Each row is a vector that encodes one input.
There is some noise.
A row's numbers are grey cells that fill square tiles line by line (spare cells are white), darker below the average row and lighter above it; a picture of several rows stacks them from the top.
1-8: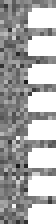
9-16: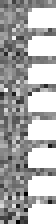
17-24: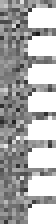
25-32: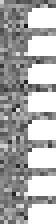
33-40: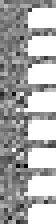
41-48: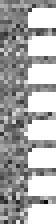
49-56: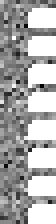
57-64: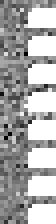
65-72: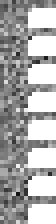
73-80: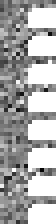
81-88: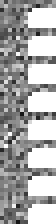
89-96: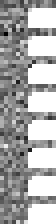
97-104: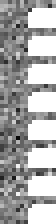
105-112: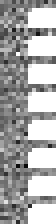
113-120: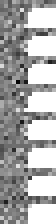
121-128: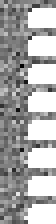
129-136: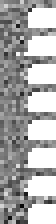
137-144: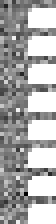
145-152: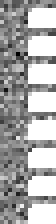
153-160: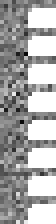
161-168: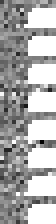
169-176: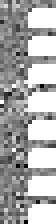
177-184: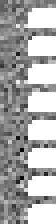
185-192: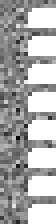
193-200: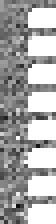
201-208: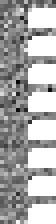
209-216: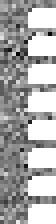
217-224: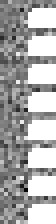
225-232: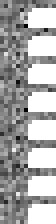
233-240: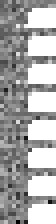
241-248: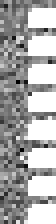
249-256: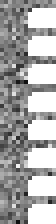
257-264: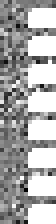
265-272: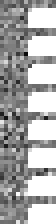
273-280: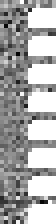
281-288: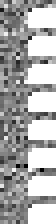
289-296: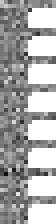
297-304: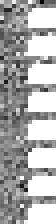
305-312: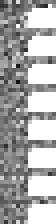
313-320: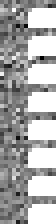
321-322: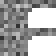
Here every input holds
a list of up to two items, each a point on a 15-point line and a true/false value.
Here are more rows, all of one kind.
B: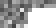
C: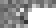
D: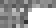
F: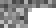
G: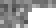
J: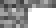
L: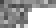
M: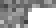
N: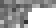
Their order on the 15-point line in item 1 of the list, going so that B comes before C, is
L, J, D, F, B, G, C, N, M.
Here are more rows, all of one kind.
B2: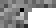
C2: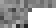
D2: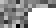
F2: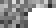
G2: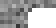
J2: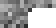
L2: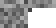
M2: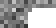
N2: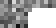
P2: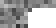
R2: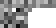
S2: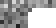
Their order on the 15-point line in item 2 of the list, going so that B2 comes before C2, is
L2, R2, J2, B2, N2, M2, F2, G2, D2, C2, S2, P2.
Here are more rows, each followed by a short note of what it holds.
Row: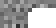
a list of two items
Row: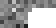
a list of two items
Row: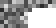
a list of two items
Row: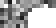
a list of two items
